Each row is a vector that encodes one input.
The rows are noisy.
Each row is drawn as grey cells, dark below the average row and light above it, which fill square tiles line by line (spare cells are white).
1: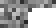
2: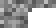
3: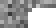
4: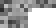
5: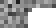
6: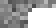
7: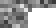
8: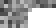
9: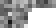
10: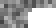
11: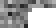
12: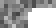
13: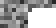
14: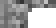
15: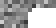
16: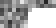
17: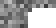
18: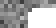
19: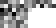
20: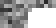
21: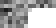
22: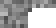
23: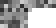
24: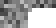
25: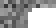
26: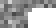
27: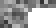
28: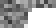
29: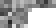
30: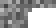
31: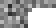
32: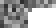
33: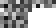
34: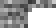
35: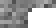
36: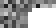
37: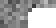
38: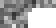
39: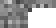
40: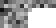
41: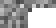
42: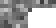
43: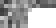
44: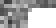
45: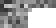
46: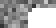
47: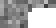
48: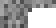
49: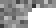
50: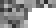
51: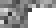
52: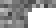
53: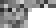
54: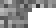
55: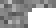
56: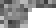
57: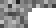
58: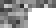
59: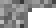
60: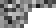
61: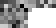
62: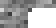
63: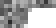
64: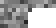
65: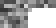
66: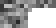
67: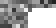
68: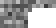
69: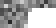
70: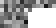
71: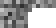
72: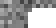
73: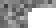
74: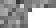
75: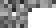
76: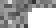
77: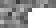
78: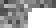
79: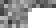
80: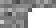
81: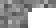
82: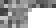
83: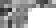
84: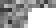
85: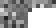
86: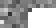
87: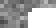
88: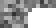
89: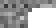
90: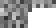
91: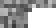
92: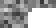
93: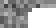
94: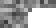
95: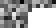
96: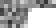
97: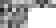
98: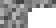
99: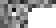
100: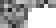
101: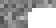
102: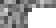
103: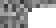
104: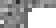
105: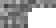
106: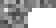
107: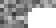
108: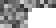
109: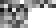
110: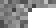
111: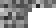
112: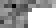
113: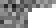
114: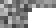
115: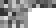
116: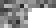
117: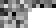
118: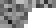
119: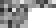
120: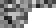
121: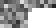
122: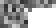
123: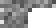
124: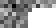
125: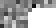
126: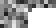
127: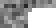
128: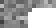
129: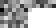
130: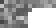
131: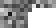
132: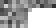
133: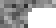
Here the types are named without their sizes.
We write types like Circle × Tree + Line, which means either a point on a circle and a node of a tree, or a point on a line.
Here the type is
Bool × Bool × Bool + List(Line).
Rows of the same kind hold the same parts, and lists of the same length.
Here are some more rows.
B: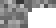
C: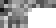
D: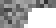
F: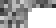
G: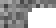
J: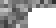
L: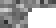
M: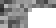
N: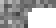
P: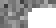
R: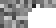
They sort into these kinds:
B, G, N
C, D, F, M
J, L
P, R

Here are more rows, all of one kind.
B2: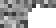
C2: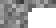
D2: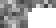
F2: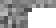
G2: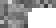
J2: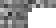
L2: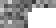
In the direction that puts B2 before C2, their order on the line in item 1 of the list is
B2, C2, F2, D2, G2, J2, L2.
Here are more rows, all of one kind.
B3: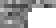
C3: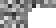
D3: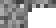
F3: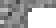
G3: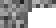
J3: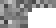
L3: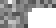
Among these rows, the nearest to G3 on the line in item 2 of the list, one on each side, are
C3 and L3.
